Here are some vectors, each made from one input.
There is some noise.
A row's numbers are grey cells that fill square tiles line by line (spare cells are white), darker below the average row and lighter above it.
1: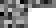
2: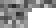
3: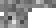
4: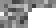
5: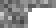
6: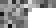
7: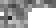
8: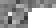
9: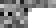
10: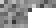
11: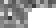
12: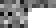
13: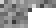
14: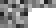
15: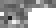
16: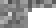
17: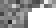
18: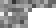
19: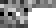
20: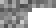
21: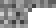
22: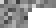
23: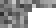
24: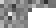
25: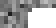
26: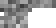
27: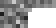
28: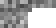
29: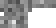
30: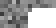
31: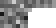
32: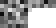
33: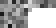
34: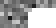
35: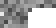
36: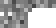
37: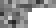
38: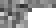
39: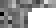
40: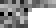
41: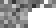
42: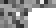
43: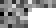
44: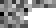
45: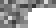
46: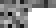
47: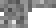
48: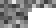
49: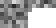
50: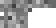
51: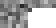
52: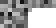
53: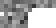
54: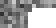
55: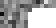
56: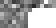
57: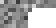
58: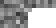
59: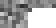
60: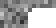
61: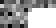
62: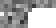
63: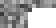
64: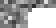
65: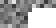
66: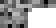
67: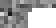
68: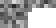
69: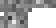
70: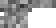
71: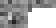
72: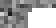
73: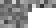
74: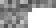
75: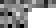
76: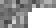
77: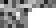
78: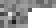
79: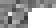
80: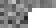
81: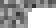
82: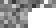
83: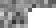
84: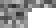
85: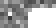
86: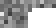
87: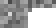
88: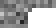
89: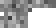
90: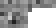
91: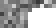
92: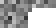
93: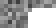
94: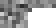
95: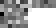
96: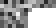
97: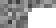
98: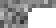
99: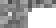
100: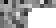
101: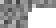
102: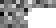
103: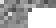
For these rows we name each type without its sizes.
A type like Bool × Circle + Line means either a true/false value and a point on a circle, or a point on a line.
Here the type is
(Bool × Bool × Bool × Bool + Tree) × Line.
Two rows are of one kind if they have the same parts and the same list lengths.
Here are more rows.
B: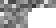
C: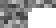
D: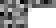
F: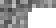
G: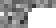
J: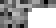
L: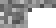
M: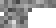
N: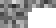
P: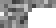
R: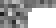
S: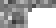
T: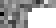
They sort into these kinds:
B, C, F, G, L, M, N, P, R, S, T
D, J

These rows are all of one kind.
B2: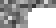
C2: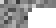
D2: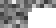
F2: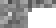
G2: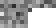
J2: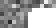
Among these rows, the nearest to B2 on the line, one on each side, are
F2 and J2.
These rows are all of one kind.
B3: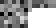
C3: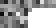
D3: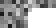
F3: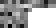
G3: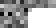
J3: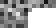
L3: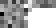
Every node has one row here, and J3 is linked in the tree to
C3 and G3.
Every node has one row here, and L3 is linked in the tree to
D3.
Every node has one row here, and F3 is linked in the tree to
B3.
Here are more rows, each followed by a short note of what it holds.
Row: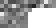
a point on a line and four true/false values
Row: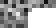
a point on a line and a node of a tree
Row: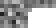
a point on a line and four true/false values
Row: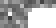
a point on a line and four true/false values
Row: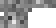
a point on a line and four true/false values
